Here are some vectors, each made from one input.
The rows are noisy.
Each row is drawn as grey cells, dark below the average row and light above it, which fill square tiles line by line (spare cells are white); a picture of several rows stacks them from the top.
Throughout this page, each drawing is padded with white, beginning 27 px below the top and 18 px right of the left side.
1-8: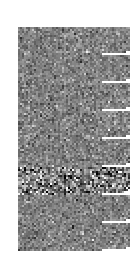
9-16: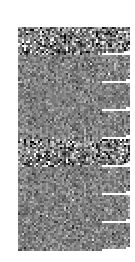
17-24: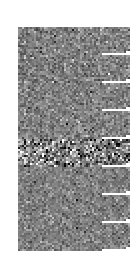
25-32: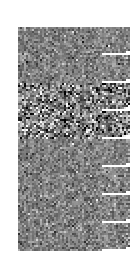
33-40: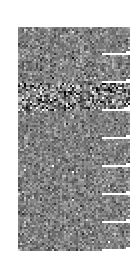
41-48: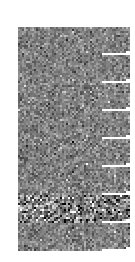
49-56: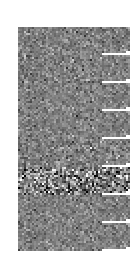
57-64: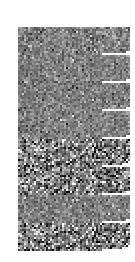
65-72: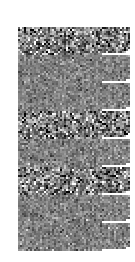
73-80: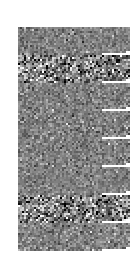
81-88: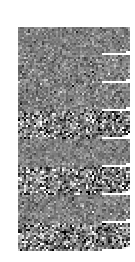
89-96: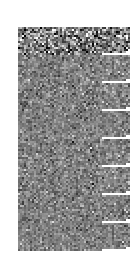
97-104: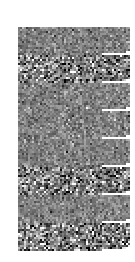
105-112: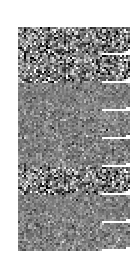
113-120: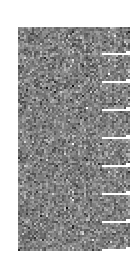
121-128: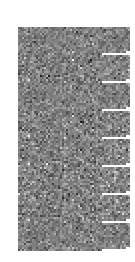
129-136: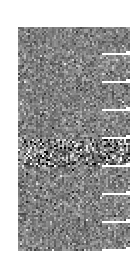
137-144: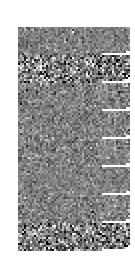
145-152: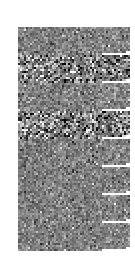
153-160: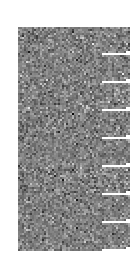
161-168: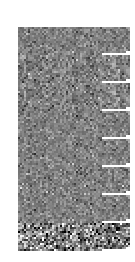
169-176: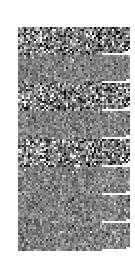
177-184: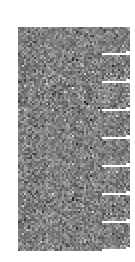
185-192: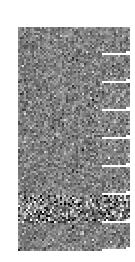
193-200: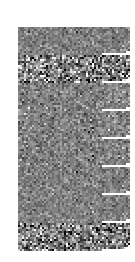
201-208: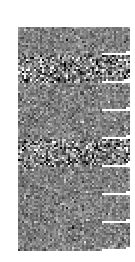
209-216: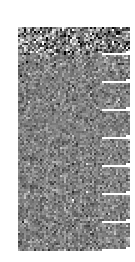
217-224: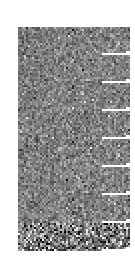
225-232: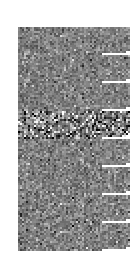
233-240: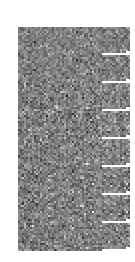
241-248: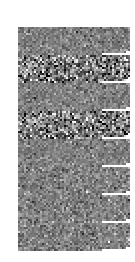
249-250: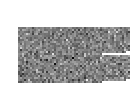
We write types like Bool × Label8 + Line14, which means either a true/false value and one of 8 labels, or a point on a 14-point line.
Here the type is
Bool × Bool × Bool × Bool × (Circle16 + Unit) + Circle14.
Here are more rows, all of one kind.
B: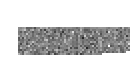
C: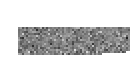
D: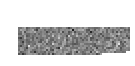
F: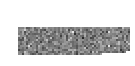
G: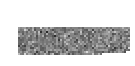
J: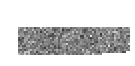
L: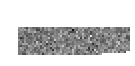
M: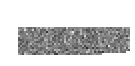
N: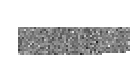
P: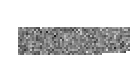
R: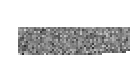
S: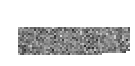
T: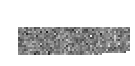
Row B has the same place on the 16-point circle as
D, F and M.
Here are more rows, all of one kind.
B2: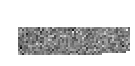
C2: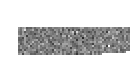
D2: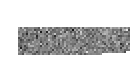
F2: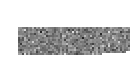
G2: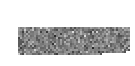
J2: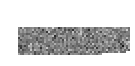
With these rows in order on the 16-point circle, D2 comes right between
C2 and F2.
